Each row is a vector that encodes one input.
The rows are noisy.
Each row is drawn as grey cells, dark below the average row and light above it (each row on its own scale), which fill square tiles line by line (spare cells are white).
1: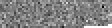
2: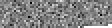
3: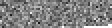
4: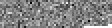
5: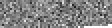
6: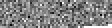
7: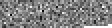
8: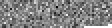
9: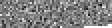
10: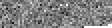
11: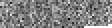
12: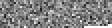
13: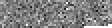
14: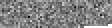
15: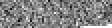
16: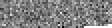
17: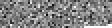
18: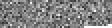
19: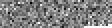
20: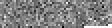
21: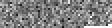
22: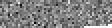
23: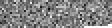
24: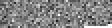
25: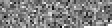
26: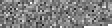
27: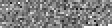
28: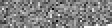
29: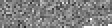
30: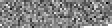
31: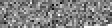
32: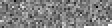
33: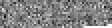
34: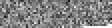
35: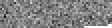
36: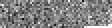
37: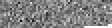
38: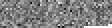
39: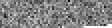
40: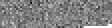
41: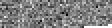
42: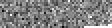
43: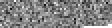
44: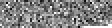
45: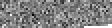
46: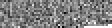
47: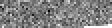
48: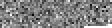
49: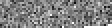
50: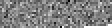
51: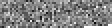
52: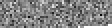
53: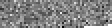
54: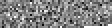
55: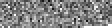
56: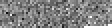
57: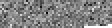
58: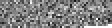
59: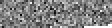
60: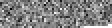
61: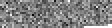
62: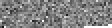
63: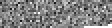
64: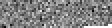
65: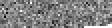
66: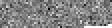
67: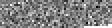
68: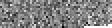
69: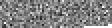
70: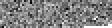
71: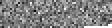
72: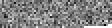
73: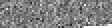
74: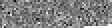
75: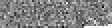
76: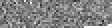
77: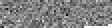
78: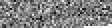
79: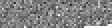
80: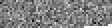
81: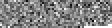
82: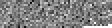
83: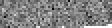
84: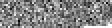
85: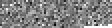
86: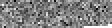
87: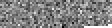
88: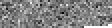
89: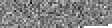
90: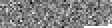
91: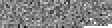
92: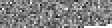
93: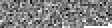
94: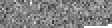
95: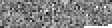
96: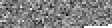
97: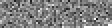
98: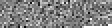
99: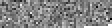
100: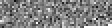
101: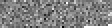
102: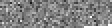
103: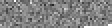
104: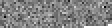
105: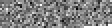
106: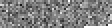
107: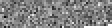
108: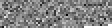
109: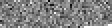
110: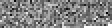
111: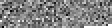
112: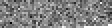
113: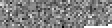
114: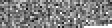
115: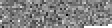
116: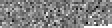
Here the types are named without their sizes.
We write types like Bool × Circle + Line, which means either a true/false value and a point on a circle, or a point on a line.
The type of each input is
Line × Tree × (Tree + Unit).
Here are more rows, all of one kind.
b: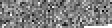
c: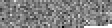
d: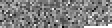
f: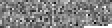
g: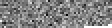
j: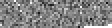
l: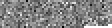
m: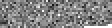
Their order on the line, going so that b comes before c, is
d, b, c, l, f, g, m, j.
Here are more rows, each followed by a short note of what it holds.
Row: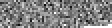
a point on a line and a node of a tree
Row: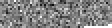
a point on a line and a node of each of two trees
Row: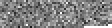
a point on a line and a node of each of two trees
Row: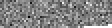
a point on a line and a node of a tree
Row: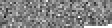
a point on a line and a node of each of two trees
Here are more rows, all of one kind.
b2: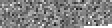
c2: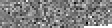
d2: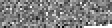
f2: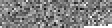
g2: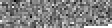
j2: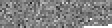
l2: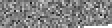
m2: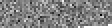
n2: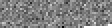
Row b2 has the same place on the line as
c2 and f2.
